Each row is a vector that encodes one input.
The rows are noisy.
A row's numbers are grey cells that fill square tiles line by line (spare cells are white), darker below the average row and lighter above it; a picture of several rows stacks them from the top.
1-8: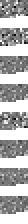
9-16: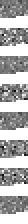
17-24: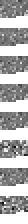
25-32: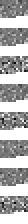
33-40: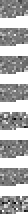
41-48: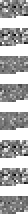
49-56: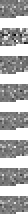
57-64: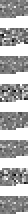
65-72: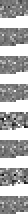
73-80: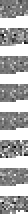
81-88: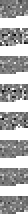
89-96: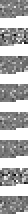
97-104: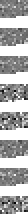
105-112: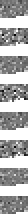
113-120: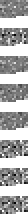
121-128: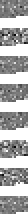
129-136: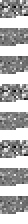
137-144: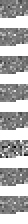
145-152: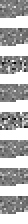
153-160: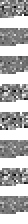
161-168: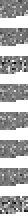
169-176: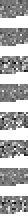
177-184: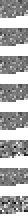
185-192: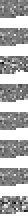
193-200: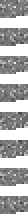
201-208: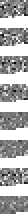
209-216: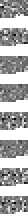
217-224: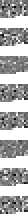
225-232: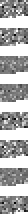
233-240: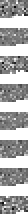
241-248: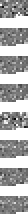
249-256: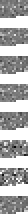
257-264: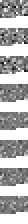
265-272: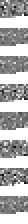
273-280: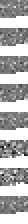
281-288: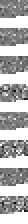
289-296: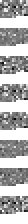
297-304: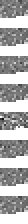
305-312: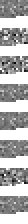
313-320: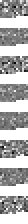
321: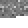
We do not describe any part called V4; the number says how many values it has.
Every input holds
either a point on a 10-point line, or two values of V4, or a list of up to two points on a 9-point line.
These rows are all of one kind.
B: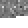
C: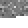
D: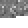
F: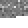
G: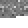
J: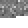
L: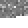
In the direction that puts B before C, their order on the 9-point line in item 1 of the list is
B, D, J, G, C, F, L.
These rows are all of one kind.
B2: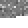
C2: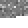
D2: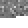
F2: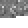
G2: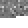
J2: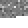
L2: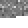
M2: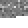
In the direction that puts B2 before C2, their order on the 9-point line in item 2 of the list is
F2, L2, B2, C2, J2, M2, G2, D2.
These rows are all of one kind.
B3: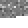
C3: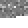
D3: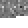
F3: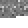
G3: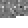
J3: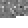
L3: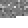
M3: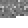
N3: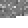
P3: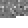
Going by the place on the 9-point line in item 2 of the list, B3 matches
D3, L3 and M3.
